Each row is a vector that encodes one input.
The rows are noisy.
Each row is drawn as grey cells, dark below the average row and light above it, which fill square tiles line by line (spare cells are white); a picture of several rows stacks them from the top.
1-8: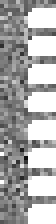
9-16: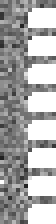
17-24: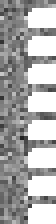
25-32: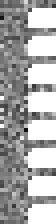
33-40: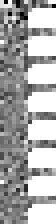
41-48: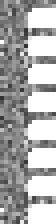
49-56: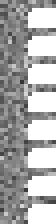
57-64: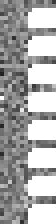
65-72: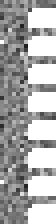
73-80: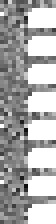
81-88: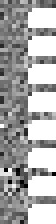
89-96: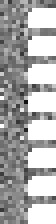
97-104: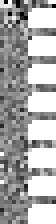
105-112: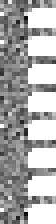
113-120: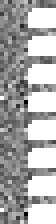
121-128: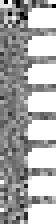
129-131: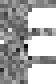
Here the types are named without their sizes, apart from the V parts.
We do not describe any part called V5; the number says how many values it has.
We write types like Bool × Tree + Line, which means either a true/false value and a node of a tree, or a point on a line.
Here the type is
List(Line × V5).
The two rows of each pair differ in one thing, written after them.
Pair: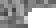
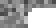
the value of V5 in item 1 of the list
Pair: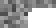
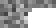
the place on the line in item 1 of the list
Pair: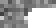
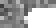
the place on the line in item 1 of the list
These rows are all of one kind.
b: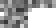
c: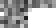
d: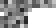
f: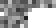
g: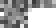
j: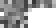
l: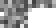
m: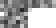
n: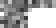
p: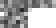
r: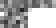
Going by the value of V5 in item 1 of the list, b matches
f and l.
